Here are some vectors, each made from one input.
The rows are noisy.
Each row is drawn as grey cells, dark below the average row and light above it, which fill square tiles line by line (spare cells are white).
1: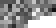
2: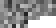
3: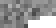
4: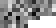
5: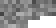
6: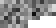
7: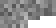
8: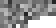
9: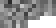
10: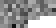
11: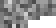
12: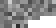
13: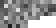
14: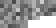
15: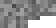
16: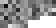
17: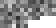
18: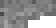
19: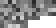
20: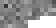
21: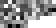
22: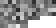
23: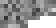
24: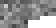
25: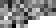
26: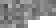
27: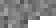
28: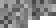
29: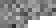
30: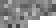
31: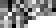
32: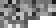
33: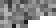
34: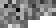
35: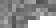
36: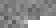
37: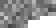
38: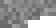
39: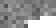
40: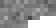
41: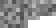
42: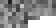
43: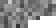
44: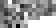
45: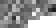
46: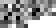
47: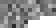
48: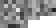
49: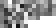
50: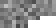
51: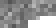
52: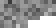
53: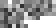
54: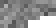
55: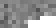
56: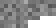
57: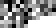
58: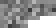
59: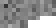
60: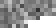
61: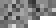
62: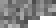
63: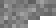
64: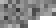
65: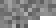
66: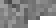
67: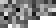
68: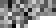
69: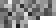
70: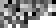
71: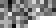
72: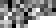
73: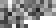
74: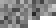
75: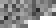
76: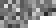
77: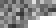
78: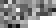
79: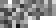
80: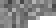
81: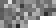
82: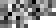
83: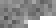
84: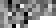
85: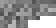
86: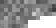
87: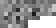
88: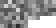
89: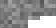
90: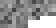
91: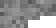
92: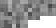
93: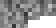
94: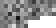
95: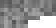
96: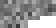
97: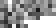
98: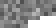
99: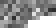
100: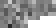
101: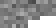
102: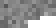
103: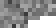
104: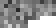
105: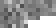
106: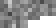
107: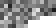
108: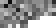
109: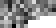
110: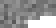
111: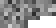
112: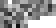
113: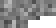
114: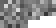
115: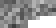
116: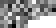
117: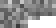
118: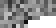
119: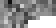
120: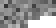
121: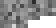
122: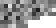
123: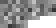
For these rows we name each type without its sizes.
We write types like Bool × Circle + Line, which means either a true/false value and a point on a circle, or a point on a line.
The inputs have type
Bool × Bool × Bool × Bool × Bool × Label × Label × Label.
